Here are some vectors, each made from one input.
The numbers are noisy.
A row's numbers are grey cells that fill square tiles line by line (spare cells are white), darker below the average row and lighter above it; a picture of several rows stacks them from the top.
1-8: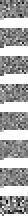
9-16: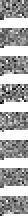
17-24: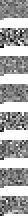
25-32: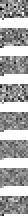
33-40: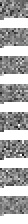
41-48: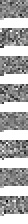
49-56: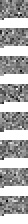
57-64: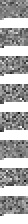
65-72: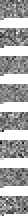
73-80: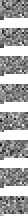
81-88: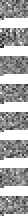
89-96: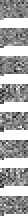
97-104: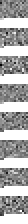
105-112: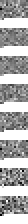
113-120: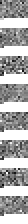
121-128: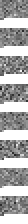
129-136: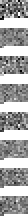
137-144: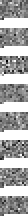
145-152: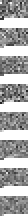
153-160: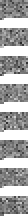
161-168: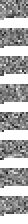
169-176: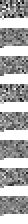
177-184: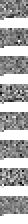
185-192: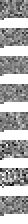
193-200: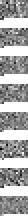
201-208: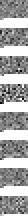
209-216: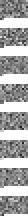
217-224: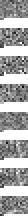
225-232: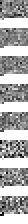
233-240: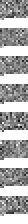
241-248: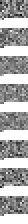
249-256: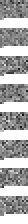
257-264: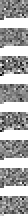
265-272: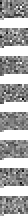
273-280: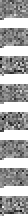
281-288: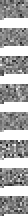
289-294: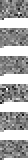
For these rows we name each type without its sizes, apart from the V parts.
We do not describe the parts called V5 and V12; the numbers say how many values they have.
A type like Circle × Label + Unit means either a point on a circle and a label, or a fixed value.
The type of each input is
(Bool × Bool × Bool × Bool + V12) × V5 + List(Line).
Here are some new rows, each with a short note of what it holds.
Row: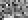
a value of V5 and a value of V12
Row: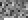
the empty list
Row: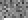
four true/false values and a value of V5
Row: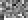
a list of one item
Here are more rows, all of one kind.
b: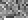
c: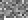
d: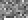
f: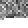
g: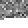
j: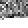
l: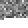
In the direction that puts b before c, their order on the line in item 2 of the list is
j, l, g, f, d, b, c.
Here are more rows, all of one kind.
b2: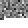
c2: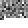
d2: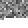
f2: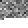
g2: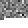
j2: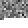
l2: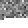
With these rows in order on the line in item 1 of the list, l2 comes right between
d2 and g2.
